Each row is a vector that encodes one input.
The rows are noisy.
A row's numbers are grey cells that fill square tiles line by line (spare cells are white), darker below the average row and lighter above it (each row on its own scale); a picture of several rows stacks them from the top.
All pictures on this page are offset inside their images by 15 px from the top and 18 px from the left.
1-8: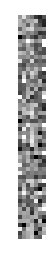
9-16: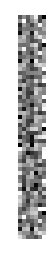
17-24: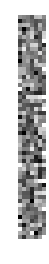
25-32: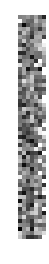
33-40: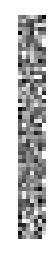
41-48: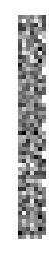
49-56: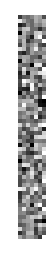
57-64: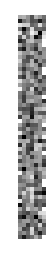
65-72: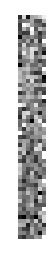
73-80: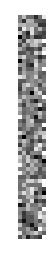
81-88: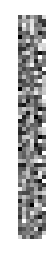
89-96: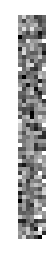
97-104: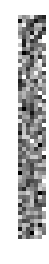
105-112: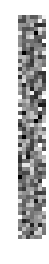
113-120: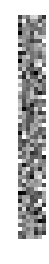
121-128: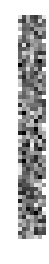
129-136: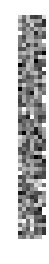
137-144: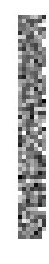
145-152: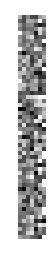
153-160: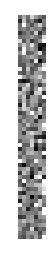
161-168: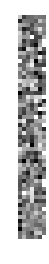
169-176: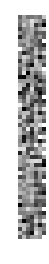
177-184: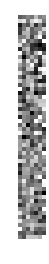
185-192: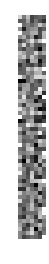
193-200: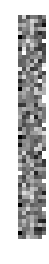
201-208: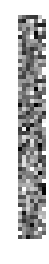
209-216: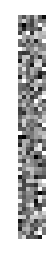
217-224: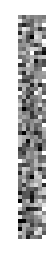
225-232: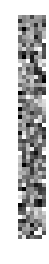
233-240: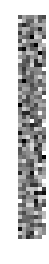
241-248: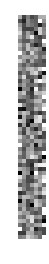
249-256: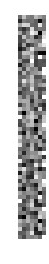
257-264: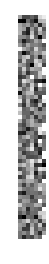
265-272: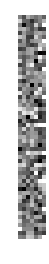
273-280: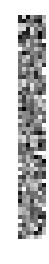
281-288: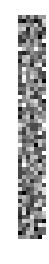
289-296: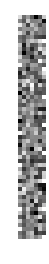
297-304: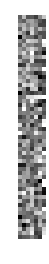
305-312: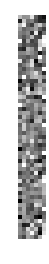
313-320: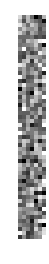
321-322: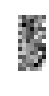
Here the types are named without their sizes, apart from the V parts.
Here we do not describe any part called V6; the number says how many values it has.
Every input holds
a true/false value, together with either a point on a line, or a value of V6.
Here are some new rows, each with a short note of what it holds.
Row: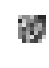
a true/false value and a value of V6
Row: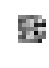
a point on a line and a true/false value
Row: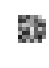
a point on a line and a true/false value
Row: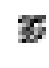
a true/false value and a value of V6
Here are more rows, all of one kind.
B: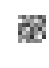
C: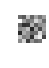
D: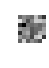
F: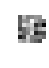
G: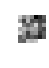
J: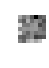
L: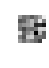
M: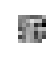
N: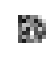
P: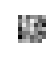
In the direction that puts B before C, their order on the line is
D, G, J, N, M, P, B, C, F, L.
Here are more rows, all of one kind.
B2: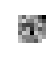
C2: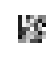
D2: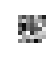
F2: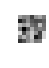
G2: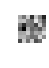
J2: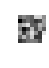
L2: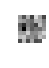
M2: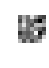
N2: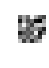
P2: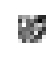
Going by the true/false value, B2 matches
D2, G2 and L2.
